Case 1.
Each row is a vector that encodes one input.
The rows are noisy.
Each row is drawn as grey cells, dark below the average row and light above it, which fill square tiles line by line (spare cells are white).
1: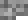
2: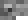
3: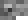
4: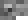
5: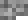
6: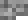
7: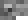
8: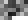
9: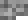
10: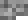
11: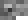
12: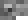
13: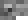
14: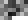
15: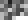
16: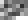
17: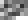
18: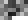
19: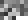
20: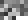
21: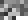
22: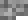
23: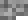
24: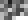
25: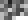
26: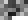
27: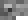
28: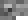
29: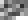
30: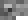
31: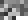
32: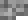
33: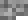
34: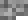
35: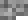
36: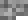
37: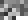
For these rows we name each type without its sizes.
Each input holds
a point on a line.
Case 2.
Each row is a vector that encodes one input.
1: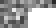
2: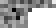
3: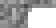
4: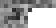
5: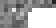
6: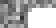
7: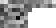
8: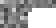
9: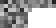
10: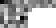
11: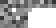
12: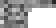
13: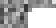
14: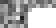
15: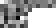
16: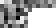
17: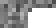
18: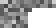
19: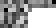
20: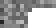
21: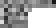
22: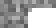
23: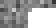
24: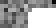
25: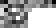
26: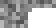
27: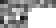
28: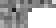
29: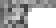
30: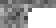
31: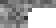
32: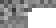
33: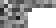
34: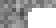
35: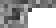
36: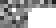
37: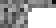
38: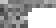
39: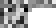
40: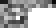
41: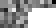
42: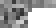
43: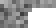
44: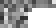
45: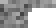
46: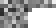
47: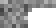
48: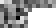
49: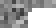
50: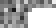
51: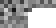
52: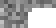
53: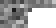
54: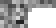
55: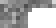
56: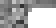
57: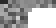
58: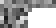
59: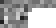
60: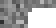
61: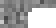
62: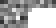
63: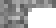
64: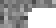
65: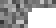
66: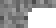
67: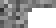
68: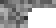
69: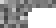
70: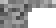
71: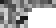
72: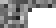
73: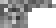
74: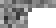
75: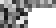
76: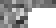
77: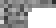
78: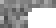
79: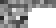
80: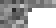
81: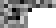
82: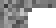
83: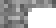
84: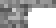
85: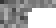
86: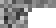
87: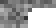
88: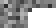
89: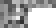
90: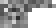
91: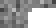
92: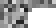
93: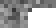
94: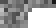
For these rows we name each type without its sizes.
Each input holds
four true/false values.
